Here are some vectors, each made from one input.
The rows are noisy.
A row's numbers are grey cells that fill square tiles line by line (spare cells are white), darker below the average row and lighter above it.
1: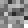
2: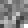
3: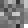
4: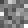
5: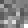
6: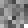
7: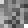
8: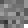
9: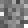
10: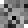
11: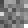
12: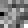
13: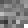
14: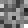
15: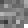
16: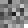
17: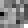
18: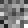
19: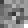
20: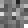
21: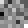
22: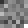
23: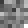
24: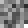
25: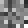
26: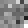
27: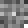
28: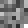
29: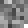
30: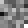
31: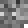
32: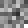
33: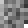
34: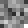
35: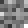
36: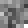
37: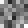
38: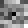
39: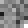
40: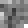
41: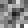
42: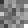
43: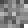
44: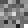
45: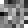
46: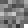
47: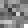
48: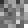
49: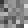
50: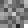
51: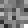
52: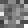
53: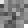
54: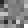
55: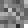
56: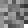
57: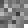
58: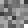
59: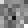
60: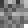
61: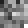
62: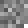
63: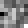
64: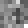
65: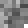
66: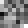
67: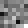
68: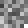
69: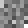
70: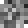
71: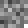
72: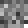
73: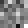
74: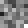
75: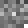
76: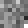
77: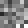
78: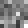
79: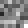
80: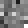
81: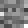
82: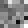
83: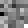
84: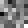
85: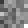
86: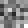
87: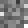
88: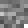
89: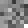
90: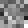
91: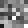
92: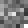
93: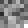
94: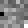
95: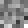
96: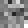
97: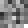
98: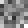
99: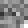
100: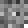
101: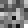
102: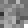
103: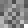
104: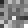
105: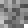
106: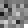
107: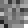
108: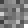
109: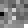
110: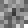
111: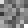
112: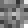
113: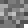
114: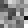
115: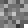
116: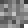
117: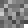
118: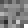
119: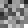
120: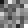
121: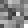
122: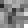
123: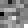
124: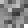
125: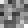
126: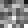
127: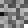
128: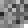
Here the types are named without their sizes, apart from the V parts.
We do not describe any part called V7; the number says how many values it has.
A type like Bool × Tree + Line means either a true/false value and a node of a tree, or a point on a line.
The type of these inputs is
(Bool × Bool × Bool + Unit) × Line × (Line + V7).
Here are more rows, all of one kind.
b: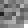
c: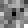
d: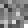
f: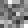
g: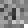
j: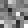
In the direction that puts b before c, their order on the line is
j, g, d, b, c, f.
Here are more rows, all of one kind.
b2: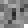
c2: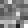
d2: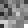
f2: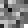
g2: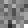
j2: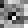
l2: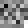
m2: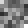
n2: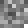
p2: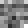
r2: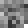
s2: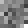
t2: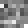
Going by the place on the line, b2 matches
c2, m2 and p2.
